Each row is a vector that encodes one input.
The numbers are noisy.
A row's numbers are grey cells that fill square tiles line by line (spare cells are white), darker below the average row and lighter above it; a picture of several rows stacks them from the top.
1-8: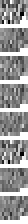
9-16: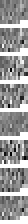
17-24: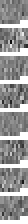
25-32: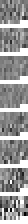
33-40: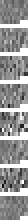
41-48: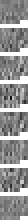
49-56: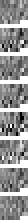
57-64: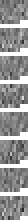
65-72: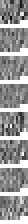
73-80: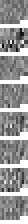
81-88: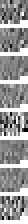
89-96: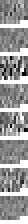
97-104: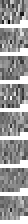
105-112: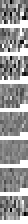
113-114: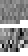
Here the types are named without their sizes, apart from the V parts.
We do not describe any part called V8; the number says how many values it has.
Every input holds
a true/false value, together with either a point on a line, or a value of V8.
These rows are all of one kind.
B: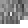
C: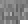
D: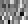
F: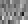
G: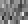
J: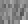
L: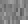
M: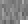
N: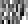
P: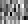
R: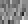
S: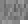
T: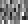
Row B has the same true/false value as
F, M and R.
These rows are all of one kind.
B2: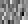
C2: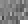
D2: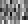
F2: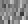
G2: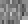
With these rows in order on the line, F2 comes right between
C2 and G2.
